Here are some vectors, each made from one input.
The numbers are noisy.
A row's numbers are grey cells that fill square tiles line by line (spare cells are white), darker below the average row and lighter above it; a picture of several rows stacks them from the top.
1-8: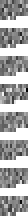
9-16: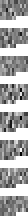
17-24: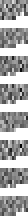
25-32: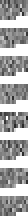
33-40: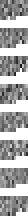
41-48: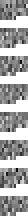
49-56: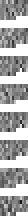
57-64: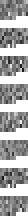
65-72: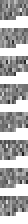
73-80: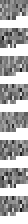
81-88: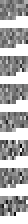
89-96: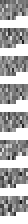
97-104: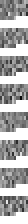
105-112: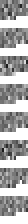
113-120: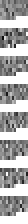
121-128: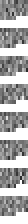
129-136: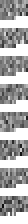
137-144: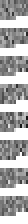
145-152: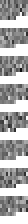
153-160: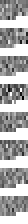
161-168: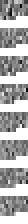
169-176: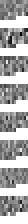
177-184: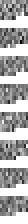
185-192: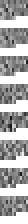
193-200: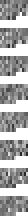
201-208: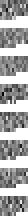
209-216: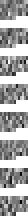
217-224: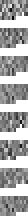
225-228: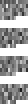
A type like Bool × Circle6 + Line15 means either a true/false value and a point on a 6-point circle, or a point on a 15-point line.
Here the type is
Line6.
